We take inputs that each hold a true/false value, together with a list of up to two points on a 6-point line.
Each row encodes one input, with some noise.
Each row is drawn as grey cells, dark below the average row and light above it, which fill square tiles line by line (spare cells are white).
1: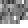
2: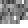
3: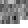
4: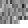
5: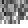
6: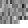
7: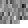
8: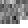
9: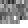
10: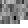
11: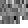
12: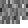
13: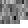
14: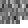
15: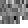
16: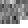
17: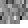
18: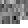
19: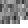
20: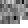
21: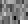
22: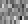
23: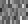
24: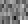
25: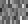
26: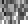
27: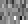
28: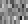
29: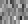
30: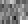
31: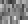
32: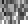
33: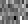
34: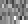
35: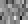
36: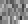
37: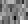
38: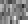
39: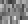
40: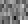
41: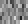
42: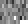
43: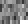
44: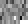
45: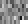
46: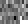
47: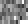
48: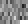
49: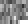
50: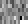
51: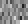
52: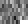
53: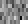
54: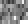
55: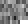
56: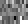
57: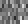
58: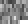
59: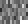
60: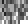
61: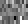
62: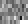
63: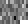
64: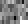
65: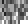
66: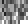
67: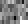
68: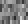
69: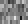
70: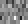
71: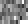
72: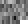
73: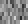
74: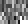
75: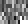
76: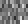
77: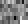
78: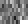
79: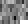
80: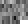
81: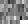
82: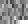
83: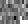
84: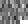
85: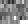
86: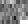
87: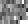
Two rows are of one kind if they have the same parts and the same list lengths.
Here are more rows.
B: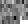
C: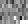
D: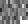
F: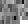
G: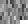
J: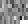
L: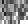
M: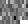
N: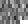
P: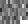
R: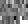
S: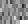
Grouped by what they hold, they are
B, C, F, G, J, S
D, M, N, P, R
L

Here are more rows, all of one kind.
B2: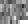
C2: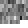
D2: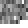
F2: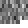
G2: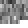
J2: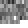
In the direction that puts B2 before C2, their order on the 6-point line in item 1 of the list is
B2, G2, C2, J2, F2, D2.
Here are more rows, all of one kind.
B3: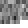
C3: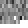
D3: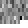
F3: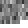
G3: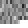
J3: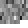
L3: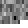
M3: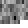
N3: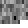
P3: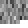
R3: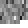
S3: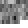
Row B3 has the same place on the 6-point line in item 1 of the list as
J3 and R3.
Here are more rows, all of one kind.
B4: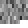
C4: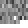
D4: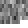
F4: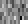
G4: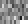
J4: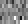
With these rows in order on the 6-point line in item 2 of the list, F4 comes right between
B4 and J4.
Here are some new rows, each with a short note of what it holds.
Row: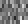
a true/false value, together with a list of one item
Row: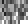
a true/false value, together with the empty list
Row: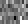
a true/false value, together with a list of one item
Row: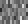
a true/false value, together with a list of one item
